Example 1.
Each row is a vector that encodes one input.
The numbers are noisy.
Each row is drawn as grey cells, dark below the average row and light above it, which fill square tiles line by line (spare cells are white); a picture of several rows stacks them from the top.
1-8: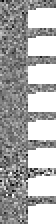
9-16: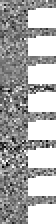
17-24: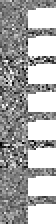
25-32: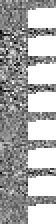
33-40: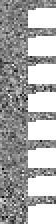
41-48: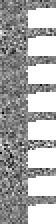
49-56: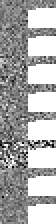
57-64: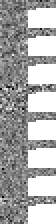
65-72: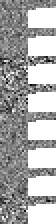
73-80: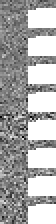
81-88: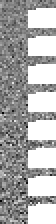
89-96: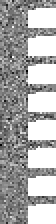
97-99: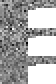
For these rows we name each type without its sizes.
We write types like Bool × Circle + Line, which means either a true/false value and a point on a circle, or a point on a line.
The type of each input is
(Circle + Unit) × Tree + Line.
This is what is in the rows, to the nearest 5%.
About 25% of them hold a point on a line. The rest hold a node of a tree, together with either a point on a circle, or a fixed value.
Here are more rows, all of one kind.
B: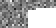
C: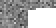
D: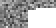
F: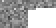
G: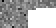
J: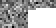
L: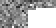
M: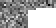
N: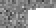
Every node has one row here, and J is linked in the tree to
C.
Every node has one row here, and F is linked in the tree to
D and L.
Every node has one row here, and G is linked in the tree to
B.
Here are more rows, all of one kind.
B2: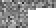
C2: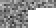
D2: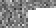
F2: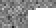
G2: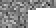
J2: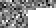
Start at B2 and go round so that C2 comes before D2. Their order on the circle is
B2, G2, J2, C2, D2, F2.
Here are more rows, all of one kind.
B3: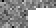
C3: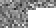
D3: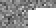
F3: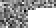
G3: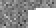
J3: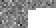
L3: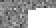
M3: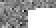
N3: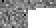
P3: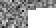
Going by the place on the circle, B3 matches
C3 and F3.
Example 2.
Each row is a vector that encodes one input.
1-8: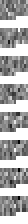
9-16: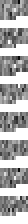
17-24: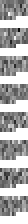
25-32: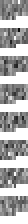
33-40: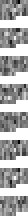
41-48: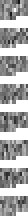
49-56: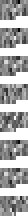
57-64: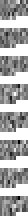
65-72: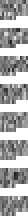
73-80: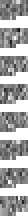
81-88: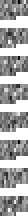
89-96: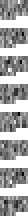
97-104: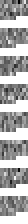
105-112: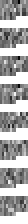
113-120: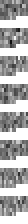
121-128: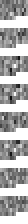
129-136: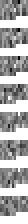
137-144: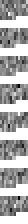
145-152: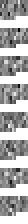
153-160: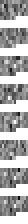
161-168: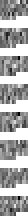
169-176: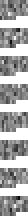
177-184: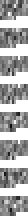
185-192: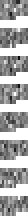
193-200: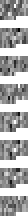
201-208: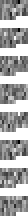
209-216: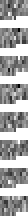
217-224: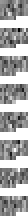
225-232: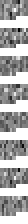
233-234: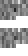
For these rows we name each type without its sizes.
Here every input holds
a node of a tree, together with a list of points on a line.
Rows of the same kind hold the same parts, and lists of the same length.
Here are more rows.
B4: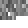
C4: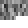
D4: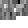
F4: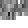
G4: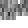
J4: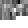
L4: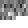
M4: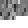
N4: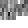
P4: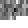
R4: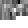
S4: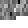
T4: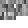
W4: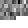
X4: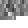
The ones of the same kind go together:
B4, L4, T4, X4
C4, F4, G4, M4, N4, P4
D4, J4, R4, S4, W4

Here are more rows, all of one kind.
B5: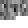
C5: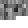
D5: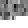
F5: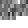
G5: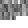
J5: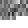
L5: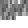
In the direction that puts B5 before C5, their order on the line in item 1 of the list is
G5, B5, C5, L5, D5, J5, F5.
